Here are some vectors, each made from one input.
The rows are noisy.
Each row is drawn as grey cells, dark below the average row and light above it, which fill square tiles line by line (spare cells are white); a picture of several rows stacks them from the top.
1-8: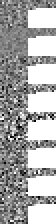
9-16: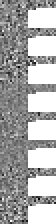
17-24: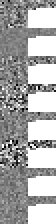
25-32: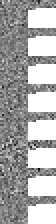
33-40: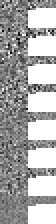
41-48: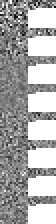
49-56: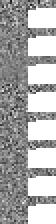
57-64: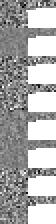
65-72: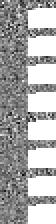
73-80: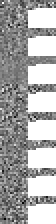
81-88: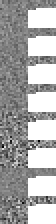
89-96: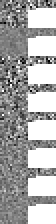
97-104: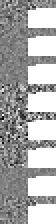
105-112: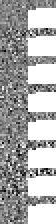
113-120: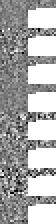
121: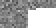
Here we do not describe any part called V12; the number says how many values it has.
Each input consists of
either a node of a 10-node tree and a true/false value, or a value of V12.
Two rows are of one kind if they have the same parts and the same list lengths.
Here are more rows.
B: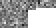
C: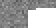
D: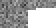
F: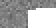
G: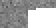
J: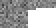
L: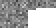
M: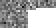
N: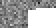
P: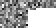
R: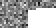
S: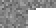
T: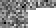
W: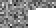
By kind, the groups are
B, D, G, J, M, N, P, R, S, T
C, F, L, W

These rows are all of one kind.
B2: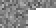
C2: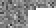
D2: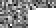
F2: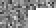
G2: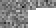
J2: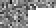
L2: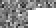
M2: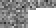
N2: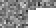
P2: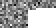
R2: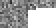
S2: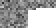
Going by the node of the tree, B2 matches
L2, P2 and R2.
